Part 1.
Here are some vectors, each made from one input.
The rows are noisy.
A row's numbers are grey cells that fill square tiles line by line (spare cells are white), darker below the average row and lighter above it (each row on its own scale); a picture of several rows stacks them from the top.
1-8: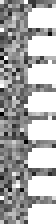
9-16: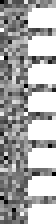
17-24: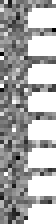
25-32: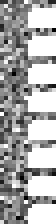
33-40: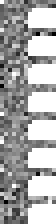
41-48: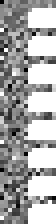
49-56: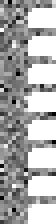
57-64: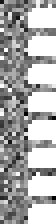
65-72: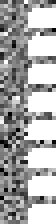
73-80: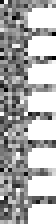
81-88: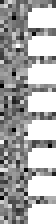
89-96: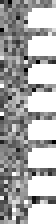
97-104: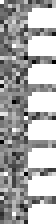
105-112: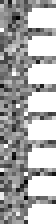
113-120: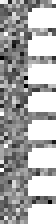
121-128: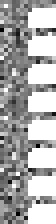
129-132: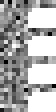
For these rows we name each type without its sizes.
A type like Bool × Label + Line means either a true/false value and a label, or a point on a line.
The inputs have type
Circle × Line × (Tree + Unit).
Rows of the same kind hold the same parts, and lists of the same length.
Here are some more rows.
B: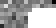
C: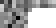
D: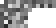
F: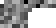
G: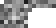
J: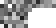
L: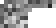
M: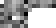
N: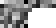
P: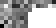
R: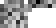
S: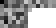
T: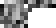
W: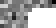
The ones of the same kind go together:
B, C, P, S, W
D, F, G, J, L, M, N, R, T

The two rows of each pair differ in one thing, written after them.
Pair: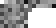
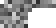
the place on the line
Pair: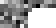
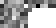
the place on the circle
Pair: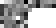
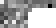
the place on the circle
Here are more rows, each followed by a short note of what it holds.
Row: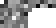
a point on a circle and a point on a line
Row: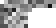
a point on a circle and a point on a line
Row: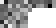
a point on a circle and a point on a line
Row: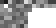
a point on a circle, a point on a line and a node of a tree
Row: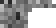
a point on a circle, a point on a line and a node of a tree
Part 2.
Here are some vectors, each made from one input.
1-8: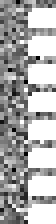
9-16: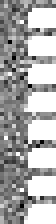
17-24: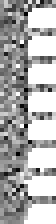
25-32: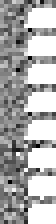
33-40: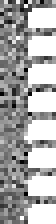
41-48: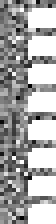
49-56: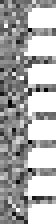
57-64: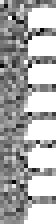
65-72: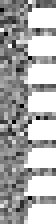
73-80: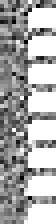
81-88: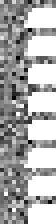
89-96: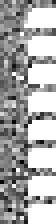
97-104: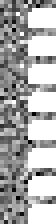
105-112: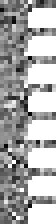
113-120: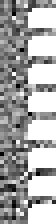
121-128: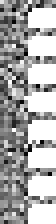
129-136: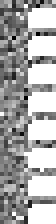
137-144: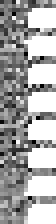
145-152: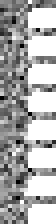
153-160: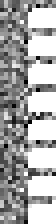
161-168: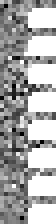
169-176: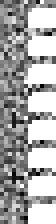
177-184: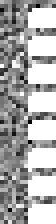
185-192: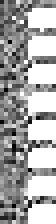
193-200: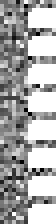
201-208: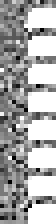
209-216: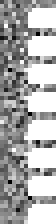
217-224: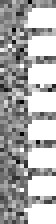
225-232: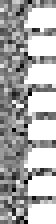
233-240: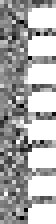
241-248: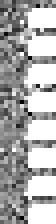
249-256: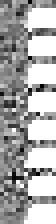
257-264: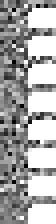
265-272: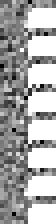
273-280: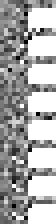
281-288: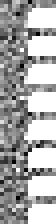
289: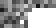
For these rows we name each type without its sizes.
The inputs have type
List(Circle).
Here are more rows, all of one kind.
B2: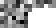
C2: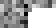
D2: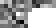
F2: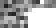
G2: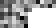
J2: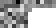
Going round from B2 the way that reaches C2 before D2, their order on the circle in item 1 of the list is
B2, J2, F2, G2, C2, D2.
